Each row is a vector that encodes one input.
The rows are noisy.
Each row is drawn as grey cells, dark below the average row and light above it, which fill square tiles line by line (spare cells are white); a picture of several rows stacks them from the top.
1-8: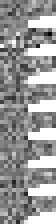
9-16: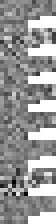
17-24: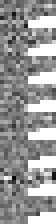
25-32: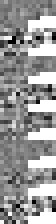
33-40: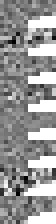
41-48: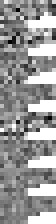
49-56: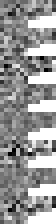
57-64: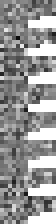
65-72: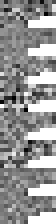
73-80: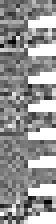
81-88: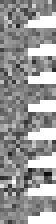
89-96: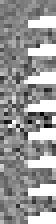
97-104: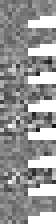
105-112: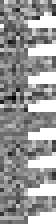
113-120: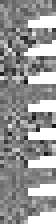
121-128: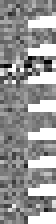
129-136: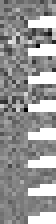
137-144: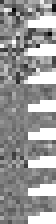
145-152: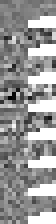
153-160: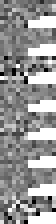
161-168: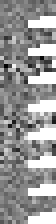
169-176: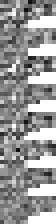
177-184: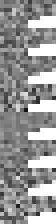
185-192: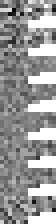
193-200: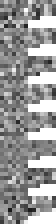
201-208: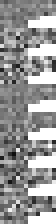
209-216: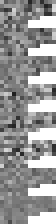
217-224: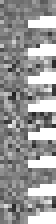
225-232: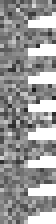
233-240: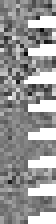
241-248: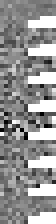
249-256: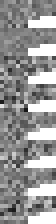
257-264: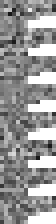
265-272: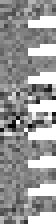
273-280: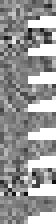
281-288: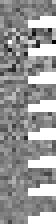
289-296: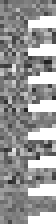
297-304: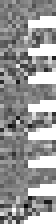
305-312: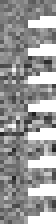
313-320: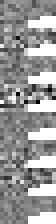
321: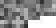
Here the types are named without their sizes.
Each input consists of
either four true/false values, or a list of points on a line.
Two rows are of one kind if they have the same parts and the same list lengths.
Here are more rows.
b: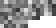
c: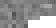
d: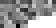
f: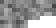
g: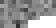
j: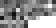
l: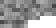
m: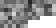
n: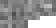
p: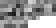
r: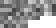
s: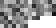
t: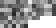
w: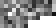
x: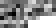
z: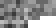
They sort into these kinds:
b, m, p, r, x, z
c, n, w
d, g
f, j, l, s, t

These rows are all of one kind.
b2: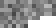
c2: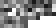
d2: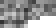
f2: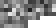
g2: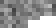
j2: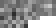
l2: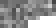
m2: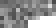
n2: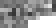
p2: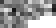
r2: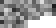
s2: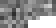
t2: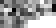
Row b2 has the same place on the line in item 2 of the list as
j2, n2 and t2.
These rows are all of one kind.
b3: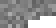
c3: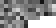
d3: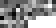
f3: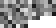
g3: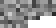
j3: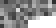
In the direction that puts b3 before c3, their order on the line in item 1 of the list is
g3, b3, d3, c3, j3, f3.
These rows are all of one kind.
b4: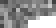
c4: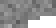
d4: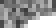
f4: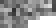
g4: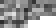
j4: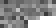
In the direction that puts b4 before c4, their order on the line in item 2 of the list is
f4, b4, j4, g4, d4, c4.
